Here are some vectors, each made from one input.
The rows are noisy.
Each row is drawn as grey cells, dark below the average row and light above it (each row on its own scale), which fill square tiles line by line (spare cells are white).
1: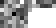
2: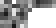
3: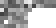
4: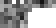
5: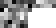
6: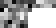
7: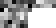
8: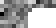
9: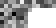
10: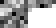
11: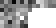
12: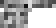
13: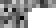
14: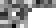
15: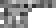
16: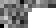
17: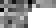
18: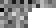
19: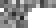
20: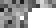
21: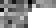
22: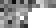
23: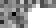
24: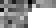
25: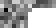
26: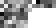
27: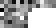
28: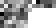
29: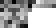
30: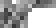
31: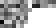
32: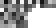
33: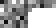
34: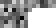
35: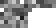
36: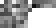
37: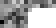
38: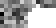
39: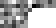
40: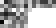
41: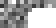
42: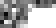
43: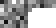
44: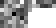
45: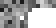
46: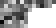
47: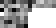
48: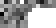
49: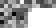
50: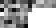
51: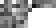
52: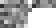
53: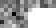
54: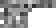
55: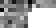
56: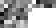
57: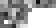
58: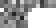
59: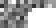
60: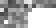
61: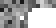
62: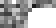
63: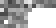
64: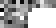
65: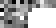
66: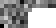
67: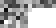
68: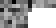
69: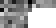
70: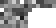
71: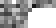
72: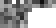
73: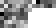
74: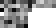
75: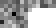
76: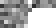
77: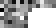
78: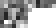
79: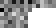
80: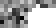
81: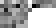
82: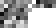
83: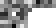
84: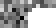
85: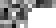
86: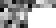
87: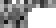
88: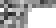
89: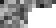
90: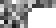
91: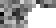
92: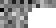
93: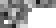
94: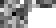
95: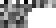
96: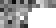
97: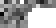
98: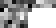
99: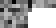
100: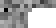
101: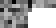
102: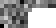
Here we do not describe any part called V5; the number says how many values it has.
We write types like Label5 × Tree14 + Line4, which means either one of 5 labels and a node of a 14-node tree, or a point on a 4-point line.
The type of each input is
List2(Bool × V5).
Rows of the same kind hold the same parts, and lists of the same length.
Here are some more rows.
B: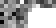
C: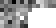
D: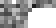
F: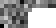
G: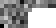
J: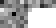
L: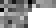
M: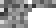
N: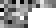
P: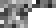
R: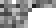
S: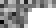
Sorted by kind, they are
B, D, J, M, P, R, S
C, L, N
F, G

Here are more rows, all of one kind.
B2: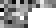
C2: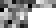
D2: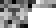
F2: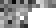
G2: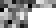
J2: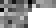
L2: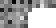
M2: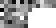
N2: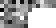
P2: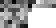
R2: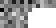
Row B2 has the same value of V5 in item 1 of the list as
M2 and N2.
